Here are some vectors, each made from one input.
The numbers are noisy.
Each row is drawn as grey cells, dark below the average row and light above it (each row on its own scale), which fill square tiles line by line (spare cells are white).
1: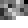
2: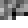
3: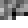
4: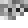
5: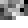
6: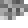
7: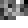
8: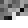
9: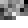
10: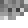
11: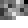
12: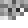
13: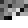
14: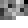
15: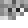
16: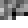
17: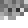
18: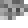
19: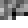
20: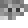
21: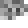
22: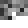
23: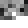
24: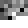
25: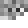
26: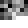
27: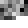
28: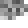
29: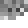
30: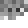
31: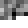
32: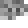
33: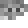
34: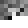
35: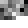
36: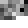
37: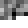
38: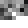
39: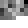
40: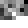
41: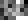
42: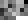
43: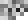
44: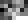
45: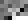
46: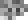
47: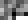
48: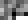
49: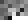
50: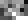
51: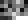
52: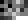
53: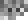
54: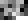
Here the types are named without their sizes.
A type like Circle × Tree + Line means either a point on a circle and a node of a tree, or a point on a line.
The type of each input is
List(Line).
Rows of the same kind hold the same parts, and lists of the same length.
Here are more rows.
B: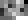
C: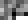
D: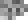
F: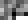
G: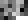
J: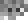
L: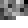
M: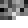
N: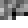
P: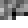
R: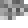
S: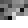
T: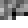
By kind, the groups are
B, G, L, M, S
C, F, N, P, T
D, J, R

